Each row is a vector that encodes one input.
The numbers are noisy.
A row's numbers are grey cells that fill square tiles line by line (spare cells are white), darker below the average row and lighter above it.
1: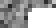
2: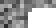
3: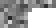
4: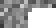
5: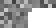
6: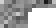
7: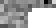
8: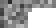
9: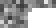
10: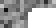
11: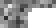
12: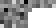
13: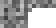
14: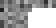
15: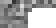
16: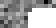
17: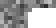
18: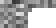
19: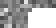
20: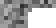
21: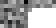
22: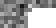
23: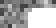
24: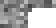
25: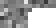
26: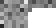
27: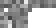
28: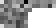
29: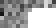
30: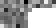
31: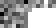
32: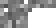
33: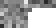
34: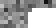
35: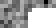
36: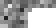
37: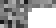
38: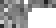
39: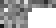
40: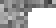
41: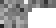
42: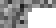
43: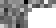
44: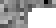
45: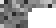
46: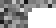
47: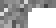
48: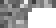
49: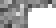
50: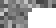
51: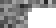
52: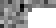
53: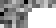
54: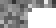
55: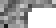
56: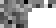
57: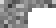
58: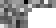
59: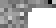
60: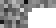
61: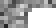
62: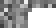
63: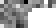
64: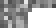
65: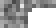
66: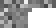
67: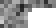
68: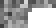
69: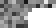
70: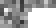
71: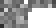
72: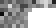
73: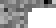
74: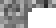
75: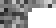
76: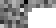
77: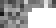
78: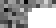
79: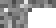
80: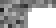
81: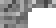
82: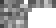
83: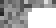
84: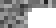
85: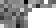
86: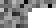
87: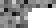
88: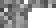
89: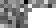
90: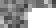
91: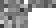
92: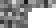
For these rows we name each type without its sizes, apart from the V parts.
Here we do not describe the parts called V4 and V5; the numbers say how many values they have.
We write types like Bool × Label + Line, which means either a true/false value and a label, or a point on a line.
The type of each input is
Circle × Circle × V4 × V5.
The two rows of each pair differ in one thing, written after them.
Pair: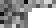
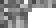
the value of V4
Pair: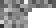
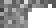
the value of V5
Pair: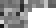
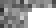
the value of V5
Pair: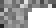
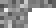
the value of V5
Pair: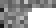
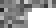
the place on one of the two circles
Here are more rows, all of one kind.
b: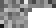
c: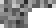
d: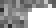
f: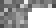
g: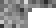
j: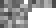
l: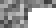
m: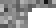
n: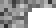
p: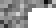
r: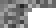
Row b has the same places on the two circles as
d and n.
